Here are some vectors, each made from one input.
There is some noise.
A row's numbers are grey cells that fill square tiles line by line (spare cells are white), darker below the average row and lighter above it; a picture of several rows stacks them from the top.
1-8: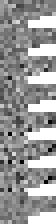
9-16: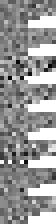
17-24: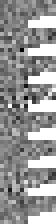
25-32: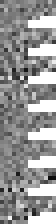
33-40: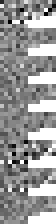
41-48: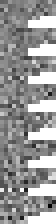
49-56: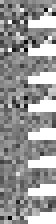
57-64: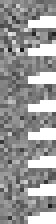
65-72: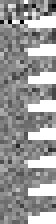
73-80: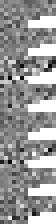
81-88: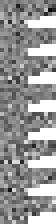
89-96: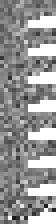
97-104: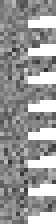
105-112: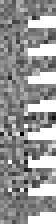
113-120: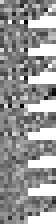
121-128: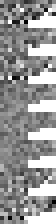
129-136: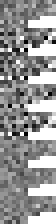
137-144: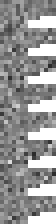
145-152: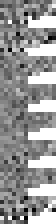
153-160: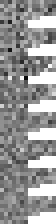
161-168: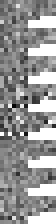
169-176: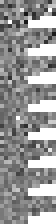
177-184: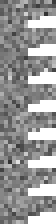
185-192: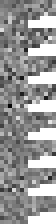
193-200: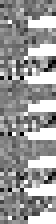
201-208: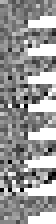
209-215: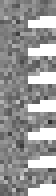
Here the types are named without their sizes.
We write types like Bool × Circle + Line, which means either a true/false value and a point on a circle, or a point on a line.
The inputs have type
(Bool × Label + Line) × Label.
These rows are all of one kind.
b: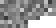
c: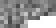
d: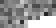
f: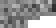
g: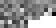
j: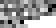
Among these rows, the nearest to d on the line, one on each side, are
c and f.
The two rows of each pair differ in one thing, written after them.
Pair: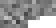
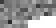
one of the two labels
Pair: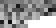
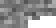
the true/false value
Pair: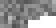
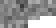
one of the two labels
